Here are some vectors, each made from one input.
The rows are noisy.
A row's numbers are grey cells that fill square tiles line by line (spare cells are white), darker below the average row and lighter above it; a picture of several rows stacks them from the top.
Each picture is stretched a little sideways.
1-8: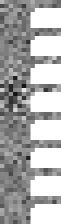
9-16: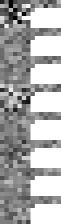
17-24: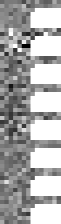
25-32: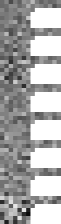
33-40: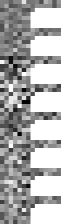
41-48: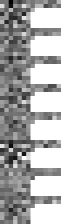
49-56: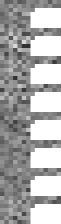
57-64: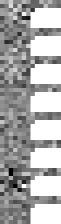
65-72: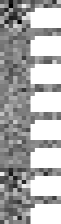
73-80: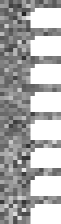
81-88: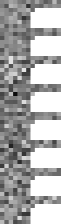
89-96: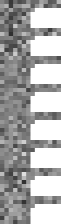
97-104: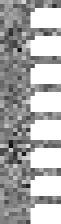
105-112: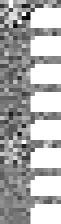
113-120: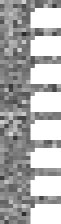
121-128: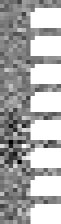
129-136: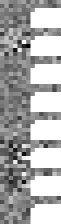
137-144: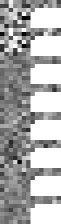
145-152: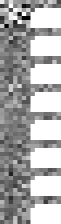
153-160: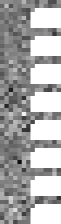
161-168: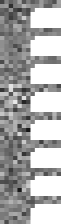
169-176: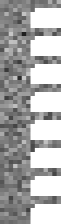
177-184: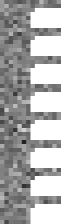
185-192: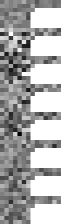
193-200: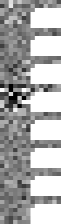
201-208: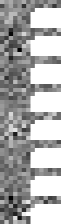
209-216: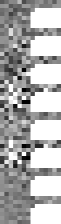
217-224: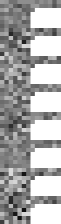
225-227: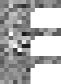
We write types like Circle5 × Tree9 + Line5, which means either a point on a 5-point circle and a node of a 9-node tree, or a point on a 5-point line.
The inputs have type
(Bool × Line5 + Tree8) × Circle14.
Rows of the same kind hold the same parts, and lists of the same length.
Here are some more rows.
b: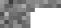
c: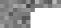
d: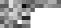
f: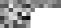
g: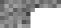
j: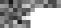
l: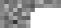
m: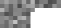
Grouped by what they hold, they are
b, c, d, f, l
g, j, m

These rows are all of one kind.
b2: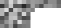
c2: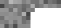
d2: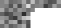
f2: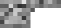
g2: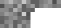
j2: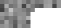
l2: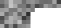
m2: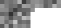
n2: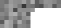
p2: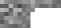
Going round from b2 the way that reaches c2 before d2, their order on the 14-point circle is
b2, c2, m2, l2, n2, j2, f2, g2, p2, d2.
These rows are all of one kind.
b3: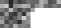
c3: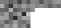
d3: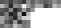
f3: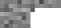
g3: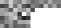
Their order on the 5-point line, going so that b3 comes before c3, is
d3, f3, b3, g3, c3.
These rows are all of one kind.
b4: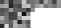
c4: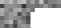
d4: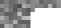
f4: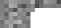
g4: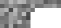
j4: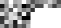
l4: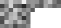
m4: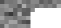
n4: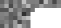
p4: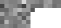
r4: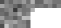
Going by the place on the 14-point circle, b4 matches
j4, l4, n4 and p4.
